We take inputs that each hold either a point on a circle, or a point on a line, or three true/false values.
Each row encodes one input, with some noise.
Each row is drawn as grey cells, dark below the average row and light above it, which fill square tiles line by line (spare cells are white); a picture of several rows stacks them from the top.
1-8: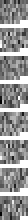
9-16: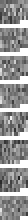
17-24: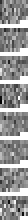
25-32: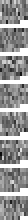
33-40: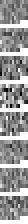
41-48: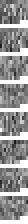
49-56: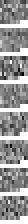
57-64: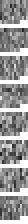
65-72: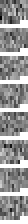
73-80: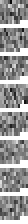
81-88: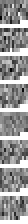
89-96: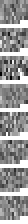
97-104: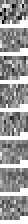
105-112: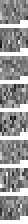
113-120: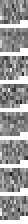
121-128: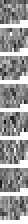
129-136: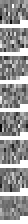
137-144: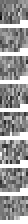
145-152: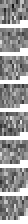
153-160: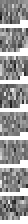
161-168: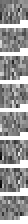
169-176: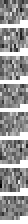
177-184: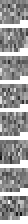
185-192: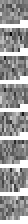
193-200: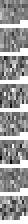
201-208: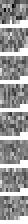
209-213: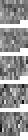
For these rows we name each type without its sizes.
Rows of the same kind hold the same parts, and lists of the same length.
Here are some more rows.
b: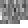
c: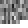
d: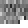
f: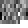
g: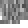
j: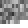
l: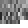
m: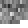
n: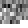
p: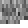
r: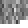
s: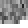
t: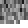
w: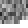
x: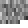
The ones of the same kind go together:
b, c, d, g, m, n, p, x
f, l
j, r, s, t, w

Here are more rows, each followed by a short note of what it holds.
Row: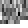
three true/false values
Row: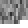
a point on a circle
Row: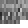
a point on a line
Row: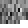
a point on a line
